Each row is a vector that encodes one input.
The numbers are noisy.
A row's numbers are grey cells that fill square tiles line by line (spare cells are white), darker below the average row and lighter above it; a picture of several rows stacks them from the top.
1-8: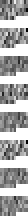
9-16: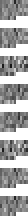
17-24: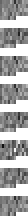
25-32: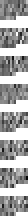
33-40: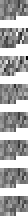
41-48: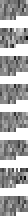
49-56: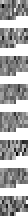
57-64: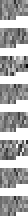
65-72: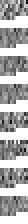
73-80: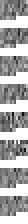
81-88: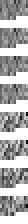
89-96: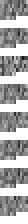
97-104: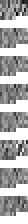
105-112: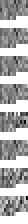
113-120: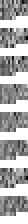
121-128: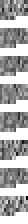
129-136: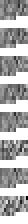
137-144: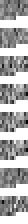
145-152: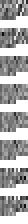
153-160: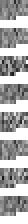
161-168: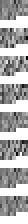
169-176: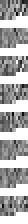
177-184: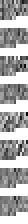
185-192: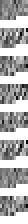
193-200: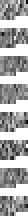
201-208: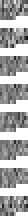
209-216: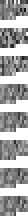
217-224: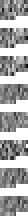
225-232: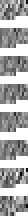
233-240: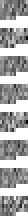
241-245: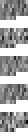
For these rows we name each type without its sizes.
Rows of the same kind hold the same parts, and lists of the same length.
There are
4 kinds of row.
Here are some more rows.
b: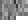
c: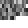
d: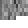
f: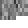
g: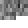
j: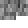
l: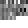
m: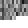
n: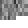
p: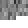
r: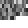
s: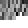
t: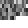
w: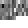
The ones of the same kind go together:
b, d, f, n, p
c, r, t
g, j
l, m, s, w

